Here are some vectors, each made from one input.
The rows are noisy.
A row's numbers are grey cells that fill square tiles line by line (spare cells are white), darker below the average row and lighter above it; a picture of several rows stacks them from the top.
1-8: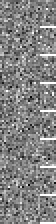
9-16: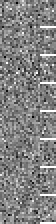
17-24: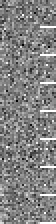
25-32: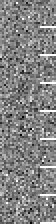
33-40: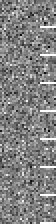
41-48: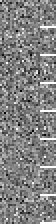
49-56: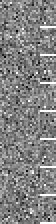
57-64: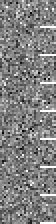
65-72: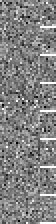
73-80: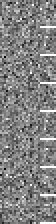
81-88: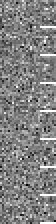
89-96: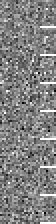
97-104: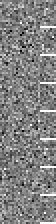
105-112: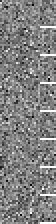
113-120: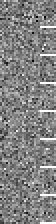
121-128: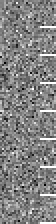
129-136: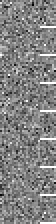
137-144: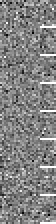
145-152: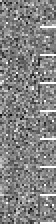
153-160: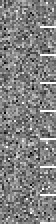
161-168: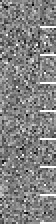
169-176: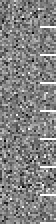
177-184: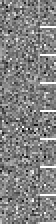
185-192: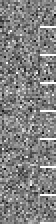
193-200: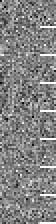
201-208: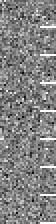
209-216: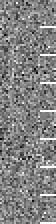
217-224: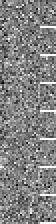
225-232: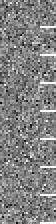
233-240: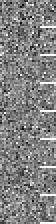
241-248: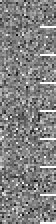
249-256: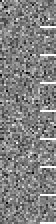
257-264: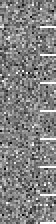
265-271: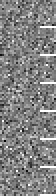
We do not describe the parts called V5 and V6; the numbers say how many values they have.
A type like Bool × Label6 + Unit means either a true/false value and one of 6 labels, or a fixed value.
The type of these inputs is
(Bool × Tree9 + V6) × Label4 × V5.
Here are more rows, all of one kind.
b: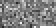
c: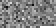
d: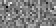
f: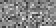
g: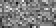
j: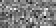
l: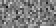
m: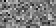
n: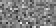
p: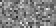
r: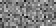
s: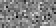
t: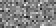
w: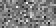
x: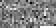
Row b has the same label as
f, g, r and t.
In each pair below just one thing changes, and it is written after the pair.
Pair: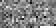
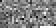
the true/false value
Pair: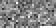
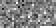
the node of the tree
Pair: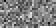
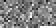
the true/false value
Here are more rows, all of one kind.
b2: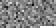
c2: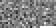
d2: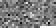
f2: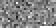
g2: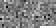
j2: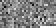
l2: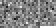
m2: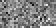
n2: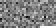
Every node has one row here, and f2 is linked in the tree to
j2 and l2.
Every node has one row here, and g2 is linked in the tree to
c2 and l2.
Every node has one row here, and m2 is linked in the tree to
b2.
